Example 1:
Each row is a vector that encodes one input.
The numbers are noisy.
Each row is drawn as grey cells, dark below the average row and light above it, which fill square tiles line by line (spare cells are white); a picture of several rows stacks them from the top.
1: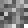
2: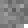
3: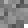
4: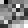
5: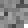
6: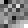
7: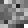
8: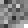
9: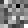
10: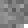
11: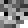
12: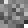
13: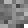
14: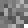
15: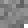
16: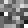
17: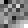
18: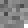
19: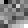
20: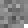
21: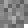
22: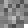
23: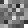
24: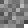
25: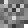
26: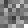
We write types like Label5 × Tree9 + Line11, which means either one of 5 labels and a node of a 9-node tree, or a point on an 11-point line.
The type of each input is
Bool × Bool × Bool.
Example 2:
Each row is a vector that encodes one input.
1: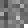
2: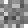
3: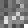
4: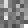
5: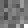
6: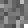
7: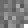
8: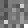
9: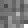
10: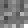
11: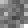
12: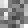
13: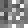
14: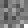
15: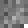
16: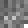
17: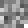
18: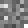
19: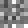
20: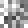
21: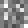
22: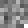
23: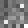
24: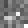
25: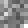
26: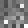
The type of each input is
Bool × Bool × Bool.
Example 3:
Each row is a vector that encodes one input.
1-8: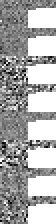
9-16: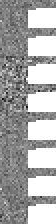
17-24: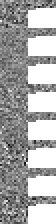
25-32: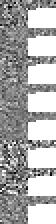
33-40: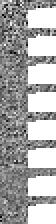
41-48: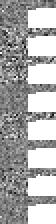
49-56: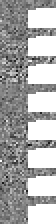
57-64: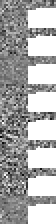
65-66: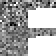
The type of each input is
Bool × Bool × Bool × Bool + Unit.
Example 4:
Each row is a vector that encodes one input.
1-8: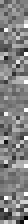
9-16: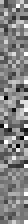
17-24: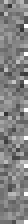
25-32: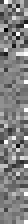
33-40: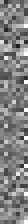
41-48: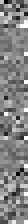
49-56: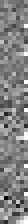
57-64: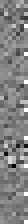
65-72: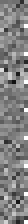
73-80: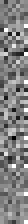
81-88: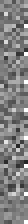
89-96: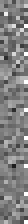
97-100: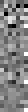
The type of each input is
Circle11.
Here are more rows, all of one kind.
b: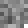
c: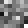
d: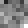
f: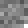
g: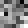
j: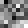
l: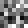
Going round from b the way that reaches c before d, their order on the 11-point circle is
b, l, c, j, d, g, f.
